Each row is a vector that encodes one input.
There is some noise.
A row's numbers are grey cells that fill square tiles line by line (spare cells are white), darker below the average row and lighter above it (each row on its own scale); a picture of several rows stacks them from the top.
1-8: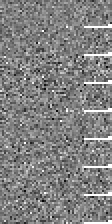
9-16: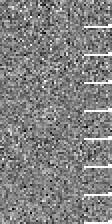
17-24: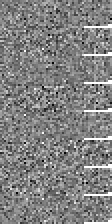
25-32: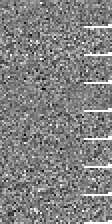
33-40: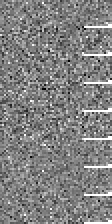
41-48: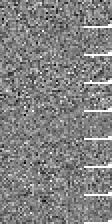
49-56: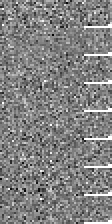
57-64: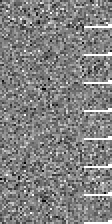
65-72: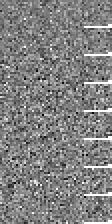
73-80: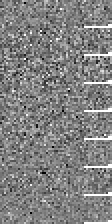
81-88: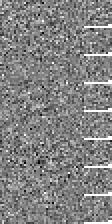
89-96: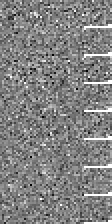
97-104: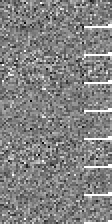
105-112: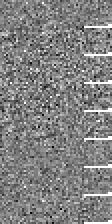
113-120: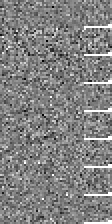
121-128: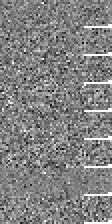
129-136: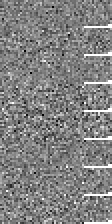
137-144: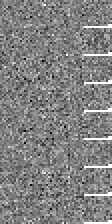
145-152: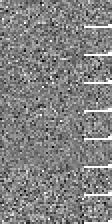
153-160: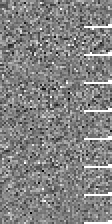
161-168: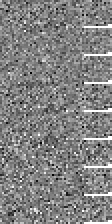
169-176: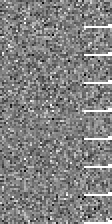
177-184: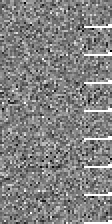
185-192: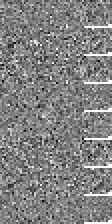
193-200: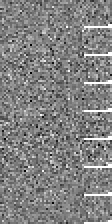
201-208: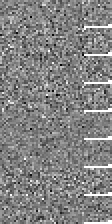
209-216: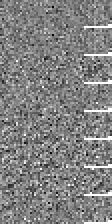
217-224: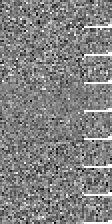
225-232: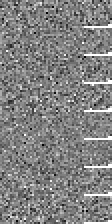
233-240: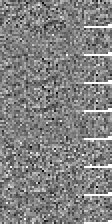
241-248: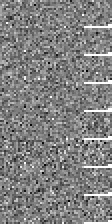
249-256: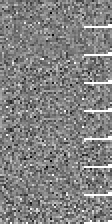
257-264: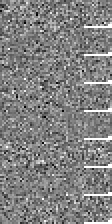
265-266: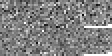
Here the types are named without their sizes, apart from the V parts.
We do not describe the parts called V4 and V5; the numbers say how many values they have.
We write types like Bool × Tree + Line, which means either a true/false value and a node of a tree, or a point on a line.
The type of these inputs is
Bool × Bool × Bool × Bool × Line × V5 + V4.
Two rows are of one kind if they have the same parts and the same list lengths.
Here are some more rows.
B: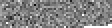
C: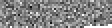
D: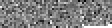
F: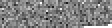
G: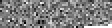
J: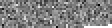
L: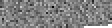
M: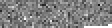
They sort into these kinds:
B, C
D, F, G, J, L, M

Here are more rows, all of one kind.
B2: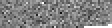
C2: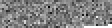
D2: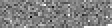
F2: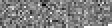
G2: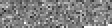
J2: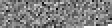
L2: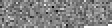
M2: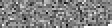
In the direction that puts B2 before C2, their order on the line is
B2, D2, F2, J2, C2, G2, L2, M2.
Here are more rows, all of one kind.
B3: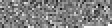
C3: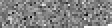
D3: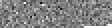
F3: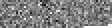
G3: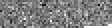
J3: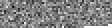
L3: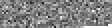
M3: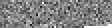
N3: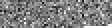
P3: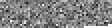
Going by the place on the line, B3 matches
C3 and D3.
